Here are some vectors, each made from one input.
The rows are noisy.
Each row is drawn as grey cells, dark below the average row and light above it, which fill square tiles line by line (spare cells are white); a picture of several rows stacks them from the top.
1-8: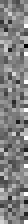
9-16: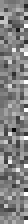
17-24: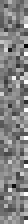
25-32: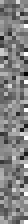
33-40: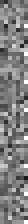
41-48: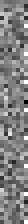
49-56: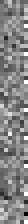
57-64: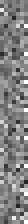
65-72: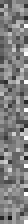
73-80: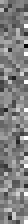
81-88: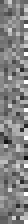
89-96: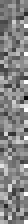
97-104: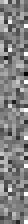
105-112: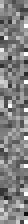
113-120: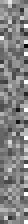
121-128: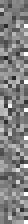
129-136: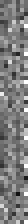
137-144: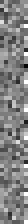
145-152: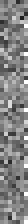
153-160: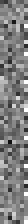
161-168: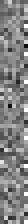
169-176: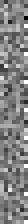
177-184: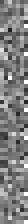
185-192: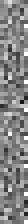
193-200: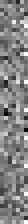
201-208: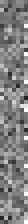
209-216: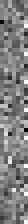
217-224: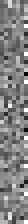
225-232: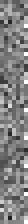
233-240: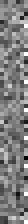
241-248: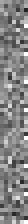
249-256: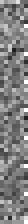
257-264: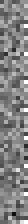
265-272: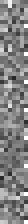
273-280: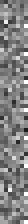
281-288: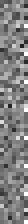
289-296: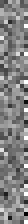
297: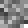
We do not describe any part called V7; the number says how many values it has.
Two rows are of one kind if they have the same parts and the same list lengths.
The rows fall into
2 kinds.
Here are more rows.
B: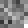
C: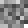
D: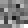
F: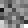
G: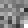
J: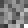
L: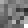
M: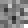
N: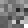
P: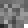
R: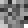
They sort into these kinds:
B, G, J, L, N, P
C, D, F, M, R

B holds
a point on a 6-point circle, a node of an 8-node tree and a true/false value.
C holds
a point on an 8-point line and a value of V7.
